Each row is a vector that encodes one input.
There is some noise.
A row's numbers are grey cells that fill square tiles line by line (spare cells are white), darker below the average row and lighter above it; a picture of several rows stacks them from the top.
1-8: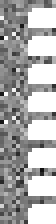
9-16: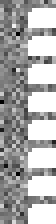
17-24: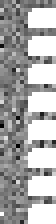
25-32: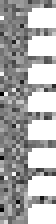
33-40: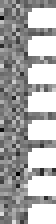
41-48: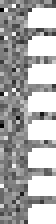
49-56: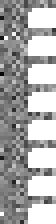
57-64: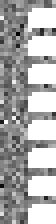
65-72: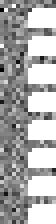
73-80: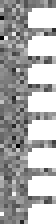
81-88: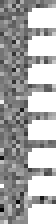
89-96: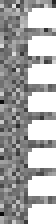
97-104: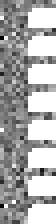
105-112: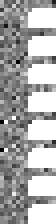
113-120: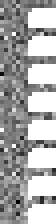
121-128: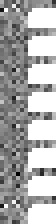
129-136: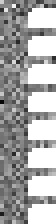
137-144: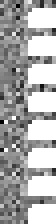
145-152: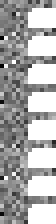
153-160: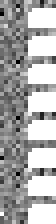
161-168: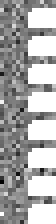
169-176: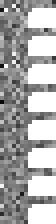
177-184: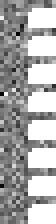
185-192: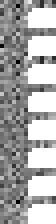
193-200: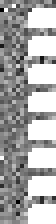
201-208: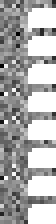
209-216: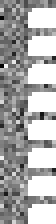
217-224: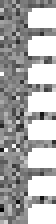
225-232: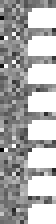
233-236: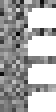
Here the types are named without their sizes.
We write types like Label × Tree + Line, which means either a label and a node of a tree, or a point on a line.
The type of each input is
Circle + Line.
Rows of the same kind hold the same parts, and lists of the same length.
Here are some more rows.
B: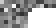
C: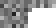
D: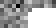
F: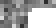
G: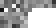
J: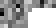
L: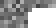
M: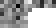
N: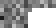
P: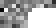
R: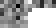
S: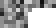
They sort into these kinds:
B, D, G, J, M, P, R, S
C, F, L, N

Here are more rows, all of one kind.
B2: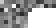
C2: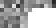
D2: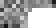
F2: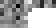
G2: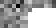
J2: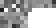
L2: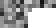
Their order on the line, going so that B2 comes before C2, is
B2, J2, D2, C2, G2, F2, L2.
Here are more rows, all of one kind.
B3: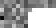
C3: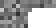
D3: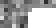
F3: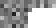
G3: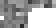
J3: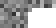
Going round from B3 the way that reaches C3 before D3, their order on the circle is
B3, C3, F3, J3, G3, D3.
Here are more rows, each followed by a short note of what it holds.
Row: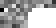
a point on a line
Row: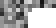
a point on a line
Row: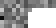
a point on a circle
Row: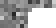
a point on a circle
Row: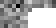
a point on a line
